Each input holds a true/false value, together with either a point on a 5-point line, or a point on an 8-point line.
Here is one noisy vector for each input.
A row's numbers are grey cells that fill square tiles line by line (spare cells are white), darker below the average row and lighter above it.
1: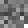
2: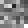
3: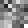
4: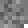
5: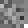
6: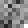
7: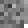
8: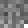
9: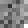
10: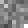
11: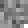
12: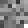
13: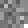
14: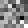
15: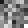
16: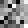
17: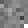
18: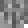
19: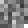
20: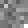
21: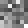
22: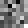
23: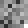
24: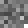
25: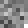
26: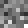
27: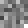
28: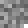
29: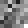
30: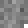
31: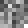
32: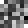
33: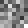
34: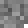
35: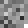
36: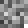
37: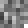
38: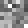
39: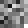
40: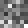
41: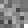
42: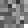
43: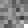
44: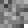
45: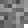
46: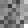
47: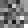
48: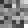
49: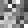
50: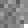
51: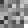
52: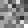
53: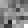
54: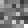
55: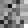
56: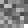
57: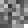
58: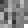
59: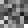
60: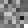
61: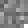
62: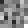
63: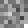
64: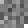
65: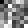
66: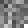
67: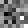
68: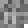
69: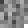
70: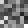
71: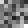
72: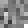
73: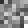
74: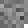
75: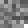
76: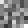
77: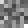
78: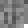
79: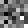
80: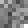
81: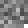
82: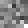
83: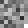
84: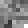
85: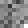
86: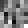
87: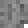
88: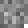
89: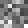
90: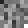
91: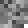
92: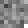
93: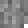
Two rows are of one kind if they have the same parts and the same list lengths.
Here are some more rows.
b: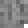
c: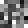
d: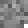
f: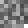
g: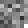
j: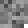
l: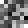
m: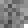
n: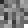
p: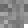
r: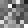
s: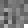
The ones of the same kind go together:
b, c, d, f, j, l, m, p
g, n, r, s

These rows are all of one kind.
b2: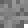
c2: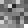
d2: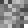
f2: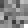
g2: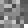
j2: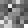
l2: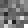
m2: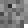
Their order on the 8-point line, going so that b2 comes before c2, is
b2, g2, d2, f2, j2, c2, m2, l2.
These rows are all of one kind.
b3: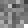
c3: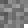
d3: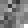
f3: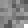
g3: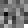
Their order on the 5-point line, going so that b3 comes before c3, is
f3, b3, d3, g3, c3.
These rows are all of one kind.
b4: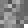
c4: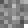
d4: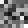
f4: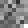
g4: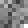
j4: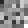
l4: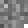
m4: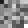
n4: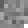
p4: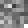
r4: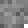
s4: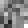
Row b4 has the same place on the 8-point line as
p4 and r4.
